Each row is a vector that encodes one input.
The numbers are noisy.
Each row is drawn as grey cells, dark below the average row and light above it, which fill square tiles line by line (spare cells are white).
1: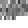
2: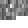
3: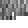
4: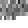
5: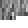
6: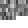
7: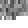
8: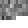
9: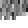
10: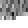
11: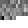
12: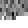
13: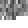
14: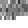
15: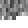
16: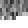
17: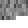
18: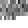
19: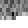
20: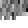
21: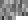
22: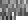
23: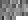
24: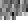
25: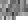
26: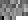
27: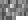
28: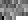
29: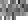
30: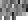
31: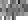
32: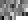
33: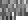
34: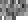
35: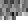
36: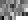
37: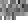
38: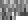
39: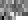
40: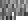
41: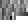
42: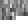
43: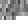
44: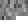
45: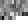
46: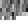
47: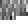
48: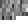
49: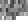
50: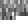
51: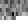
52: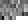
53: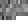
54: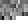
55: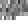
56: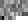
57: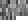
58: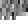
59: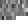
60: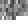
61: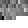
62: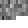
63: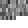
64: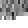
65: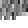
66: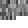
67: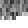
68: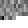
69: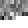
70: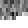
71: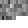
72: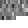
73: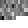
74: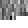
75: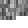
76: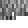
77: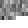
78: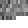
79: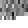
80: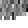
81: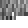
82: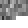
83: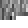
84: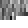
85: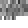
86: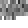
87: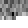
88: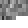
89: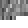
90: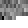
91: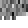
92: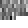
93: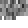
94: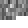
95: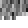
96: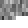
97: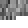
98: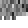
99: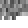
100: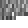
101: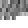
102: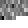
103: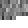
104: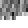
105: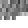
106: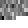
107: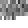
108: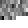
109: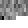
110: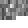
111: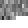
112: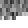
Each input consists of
three true/false values, together with either a point on a 5-point line, or a point on a 7-point line.
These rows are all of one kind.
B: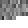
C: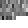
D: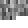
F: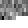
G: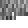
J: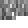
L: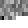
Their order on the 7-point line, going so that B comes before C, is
F, L, B, C, J, G, D.
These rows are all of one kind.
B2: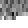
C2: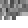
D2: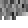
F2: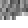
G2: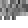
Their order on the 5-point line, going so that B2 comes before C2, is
F2, B2, C2, G2, D2.
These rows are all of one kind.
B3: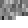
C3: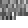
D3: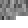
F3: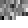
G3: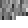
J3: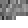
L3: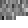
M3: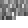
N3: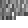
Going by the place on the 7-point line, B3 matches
D3 and L3.
